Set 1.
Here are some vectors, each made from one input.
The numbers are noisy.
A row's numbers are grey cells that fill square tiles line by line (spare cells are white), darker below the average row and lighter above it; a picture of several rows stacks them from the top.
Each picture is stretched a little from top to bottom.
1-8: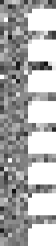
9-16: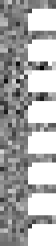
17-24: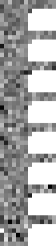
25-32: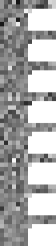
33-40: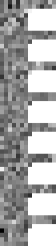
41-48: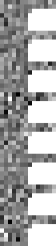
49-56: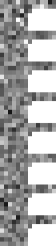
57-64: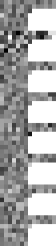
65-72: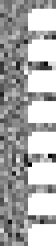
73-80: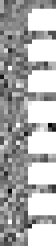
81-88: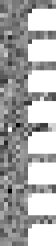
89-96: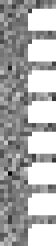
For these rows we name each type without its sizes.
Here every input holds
a point on a line, together with either a point on a circle and a true/false value, or a fixed value.
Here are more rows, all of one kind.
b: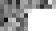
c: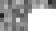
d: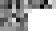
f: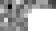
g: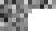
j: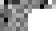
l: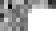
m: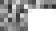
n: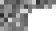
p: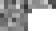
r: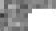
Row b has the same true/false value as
m and p.
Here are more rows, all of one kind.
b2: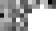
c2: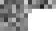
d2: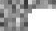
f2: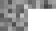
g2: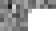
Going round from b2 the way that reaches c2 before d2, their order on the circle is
b2, c2, f2, d2, g2.
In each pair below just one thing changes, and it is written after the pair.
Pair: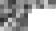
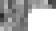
the place on the line
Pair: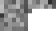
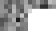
the true/false value
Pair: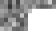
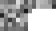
the place on the line
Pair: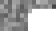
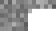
the place on the circle
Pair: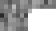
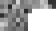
the place on the line
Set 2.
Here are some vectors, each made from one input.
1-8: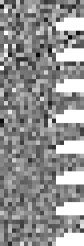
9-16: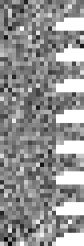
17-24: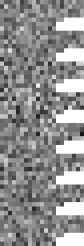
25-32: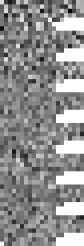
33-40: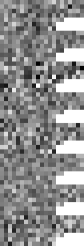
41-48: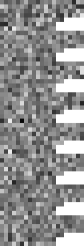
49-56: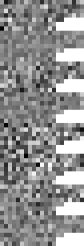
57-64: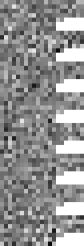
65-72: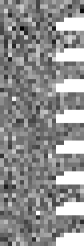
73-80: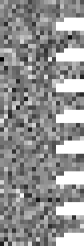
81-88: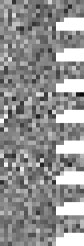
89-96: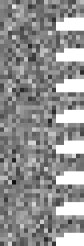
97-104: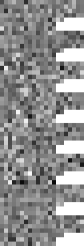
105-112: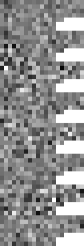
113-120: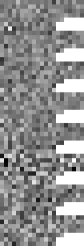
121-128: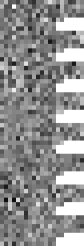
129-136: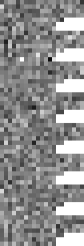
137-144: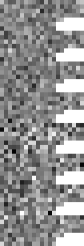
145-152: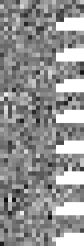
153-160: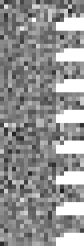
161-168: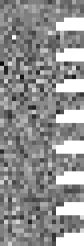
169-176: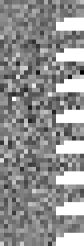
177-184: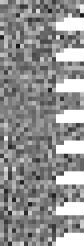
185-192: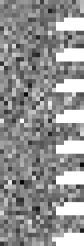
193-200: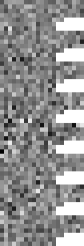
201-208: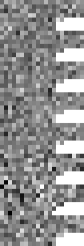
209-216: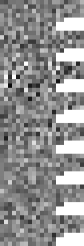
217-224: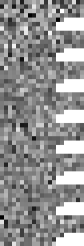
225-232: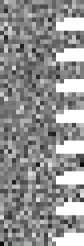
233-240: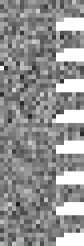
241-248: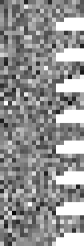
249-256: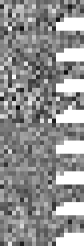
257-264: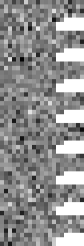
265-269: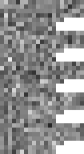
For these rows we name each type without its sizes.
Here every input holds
either a node of a tree, or a list of points on a line.
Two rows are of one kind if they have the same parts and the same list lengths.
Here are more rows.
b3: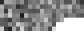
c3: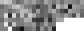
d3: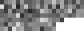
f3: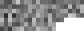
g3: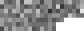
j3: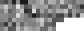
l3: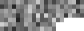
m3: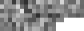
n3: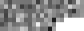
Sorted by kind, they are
b3, d3
c3, g3, n3
f3, l3
j3, m3

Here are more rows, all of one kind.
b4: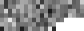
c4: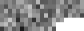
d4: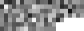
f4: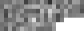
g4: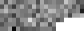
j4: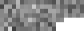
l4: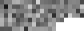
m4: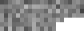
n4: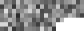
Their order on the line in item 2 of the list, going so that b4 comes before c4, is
b4, n4, g4, c4, j4, m4, l4, d4, f4.
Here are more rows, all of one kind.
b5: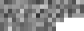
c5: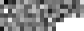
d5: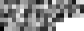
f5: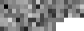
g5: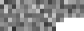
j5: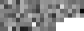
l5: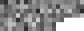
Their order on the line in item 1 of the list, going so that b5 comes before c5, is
j5, d5, l5, b5, g5, c5, f5.
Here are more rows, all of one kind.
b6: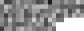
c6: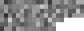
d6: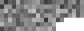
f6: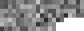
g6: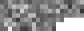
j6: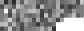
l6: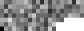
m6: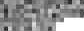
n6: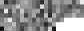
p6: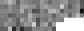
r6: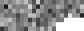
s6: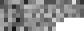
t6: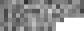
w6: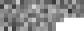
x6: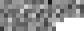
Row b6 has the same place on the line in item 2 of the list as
d6, l6, m6 and r6.
